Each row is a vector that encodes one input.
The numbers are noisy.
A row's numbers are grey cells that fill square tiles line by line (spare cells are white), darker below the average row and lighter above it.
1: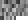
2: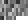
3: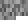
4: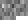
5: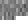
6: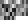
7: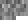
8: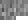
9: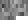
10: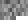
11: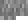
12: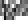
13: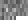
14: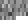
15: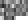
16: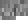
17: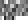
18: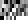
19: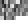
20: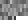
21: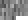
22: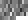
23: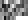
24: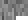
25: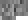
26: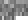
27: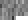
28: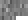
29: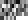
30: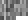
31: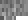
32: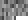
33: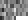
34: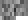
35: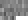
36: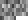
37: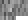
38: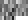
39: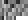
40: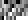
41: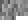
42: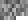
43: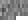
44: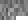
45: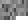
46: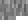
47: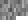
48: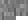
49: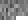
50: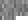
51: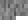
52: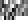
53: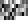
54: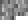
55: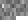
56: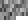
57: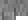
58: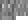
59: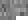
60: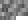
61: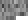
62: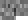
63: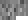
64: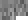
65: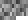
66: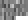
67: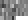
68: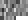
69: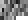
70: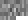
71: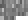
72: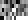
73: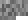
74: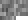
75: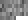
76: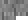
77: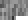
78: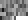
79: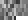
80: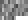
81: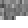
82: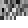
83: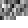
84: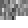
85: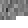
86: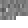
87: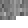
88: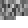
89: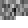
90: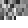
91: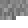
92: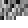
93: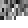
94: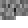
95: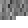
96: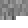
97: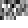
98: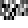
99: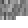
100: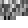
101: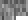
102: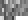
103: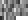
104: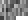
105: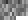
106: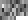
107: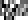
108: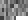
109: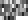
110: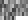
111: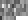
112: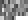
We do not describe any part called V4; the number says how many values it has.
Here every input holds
either a point on a 6-point circle and a value of V4, or a list of up to two points on a 5-point line.
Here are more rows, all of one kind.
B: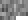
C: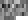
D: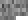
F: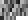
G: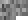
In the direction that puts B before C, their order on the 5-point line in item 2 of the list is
F, B, G, D, C.
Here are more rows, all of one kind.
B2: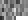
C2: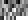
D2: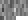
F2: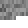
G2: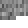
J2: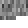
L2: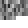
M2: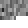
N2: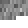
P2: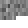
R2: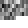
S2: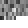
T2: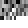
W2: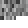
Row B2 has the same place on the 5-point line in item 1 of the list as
G2, J2, R2 and S2.
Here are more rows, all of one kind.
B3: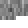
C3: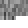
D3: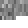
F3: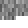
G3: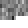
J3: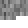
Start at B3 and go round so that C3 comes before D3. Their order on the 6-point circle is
B3, F3, G3, C3, J3, D3.
